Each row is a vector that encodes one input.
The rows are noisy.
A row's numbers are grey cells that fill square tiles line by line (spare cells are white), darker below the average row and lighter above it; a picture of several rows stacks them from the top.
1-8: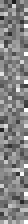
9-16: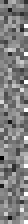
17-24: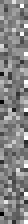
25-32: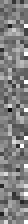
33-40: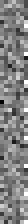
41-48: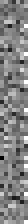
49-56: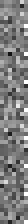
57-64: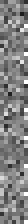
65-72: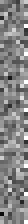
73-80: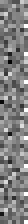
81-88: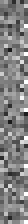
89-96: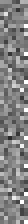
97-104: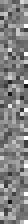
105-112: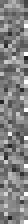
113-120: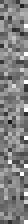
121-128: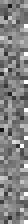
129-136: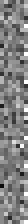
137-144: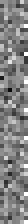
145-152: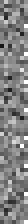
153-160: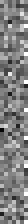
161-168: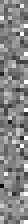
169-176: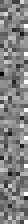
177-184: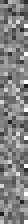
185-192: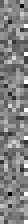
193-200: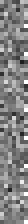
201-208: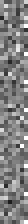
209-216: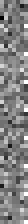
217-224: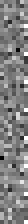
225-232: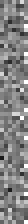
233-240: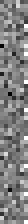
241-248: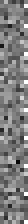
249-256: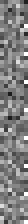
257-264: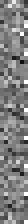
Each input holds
either a point on a 6-point circle, or one of 7 labels.
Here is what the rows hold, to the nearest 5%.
About 55% of them hold a point on a 6-point circle. The rest hold one of 7 labels.
